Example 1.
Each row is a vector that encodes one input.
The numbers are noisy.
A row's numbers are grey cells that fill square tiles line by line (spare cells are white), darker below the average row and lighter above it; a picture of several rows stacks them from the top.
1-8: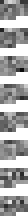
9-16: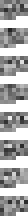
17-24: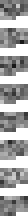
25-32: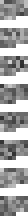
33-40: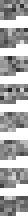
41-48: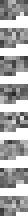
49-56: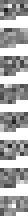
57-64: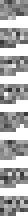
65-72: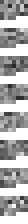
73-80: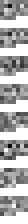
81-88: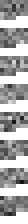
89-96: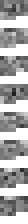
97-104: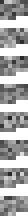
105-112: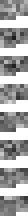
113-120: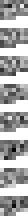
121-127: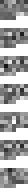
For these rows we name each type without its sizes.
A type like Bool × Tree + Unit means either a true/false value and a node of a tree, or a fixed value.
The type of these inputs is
Bool × Bool × Bool.
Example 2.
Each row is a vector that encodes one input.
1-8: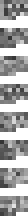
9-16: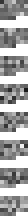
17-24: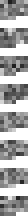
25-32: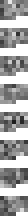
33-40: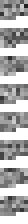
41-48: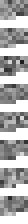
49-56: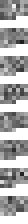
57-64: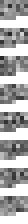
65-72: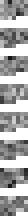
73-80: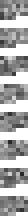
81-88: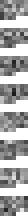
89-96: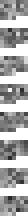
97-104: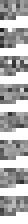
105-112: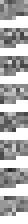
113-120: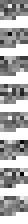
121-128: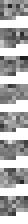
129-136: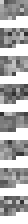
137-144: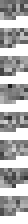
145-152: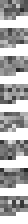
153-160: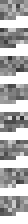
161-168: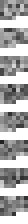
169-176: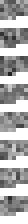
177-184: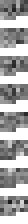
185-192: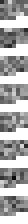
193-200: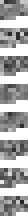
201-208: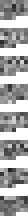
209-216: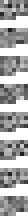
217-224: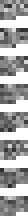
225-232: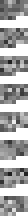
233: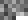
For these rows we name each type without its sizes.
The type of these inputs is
Bool × Bool × Bool.
